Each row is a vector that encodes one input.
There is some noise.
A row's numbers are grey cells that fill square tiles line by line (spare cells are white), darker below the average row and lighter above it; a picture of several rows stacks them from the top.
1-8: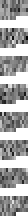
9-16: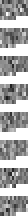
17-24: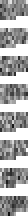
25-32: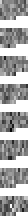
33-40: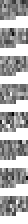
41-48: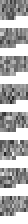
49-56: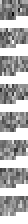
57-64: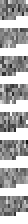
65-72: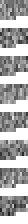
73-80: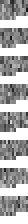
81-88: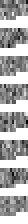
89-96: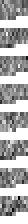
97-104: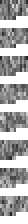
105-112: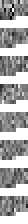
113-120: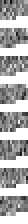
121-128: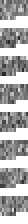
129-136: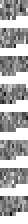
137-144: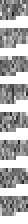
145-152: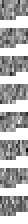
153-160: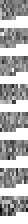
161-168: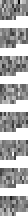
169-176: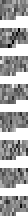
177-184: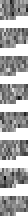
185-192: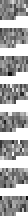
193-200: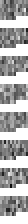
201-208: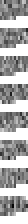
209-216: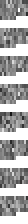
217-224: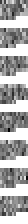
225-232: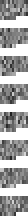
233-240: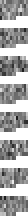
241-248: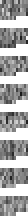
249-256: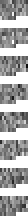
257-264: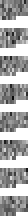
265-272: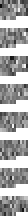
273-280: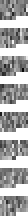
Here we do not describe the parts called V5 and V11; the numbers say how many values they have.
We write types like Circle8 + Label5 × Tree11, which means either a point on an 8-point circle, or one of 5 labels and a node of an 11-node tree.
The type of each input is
(Bool × V5 + V11) × Label10.
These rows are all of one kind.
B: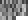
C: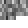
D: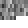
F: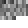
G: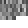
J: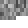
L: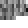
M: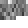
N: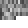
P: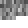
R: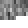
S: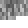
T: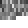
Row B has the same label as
C and G.
